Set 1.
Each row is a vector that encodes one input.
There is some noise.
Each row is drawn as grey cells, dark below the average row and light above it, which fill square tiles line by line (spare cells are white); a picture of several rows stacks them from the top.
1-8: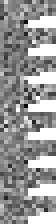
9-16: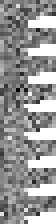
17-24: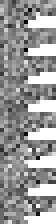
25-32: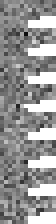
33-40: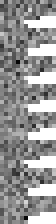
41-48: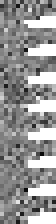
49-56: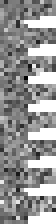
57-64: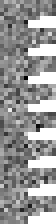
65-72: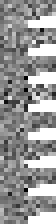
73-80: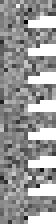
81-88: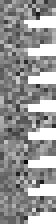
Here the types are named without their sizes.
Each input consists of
a point on a line and three true/false values.
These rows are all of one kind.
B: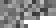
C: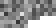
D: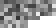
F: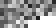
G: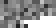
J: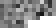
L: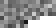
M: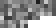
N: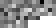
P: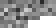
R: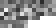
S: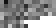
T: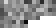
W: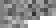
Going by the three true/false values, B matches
F, G and W.
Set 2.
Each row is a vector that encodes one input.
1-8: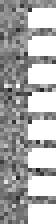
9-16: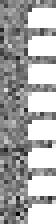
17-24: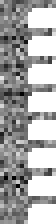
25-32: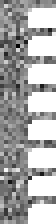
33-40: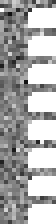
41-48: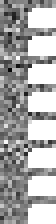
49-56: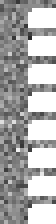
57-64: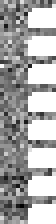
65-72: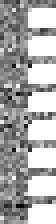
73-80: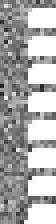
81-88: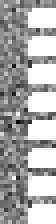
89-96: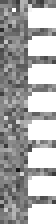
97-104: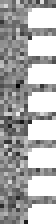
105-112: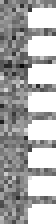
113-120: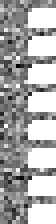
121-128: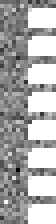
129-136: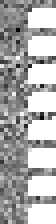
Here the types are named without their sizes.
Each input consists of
either a point on a circle, or a fixed value, or three true/false values.
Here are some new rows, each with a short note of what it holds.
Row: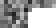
a fixed value
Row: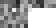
three true/false values
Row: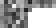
a fixed value
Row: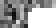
a fixed value
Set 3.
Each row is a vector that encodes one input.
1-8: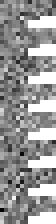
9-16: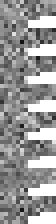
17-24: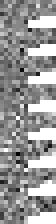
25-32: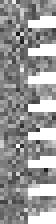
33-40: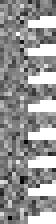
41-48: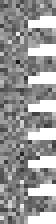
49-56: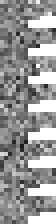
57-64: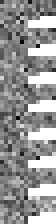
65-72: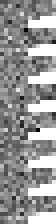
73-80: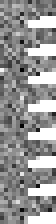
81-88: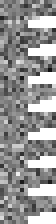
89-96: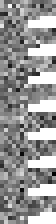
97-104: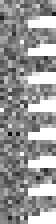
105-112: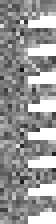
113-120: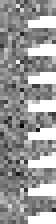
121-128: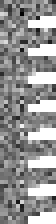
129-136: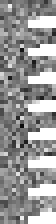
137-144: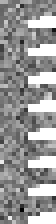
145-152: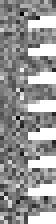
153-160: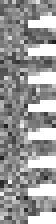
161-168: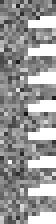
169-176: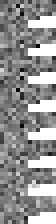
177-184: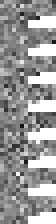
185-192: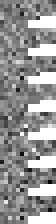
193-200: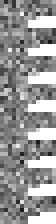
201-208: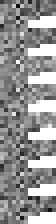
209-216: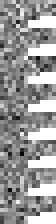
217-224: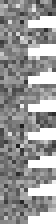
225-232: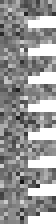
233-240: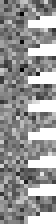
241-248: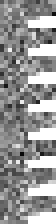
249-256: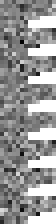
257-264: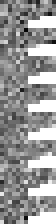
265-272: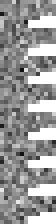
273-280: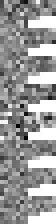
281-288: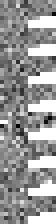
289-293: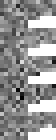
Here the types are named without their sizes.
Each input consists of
a list of points on a circle.
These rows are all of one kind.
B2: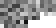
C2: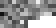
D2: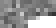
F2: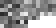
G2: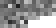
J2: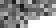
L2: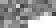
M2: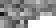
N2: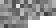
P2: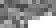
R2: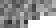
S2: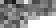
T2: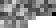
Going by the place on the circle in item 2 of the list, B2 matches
G2, J2, R2 and S2.
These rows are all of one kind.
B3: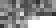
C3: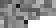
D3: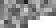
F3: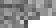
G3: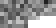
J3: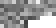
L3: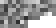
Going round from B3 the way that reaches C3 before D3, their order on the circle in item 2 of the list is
B3, L3, J3, F3, C3, D3, G3.
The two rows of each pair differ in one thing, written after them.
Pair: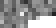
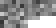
the place on the circle in item 1 of the list
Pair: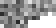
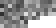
the place on the circle in item 2 of the list
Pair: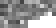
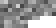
the place on the circle in item 1 of the list
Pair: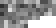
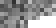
the place on the circle in item 2 of the list
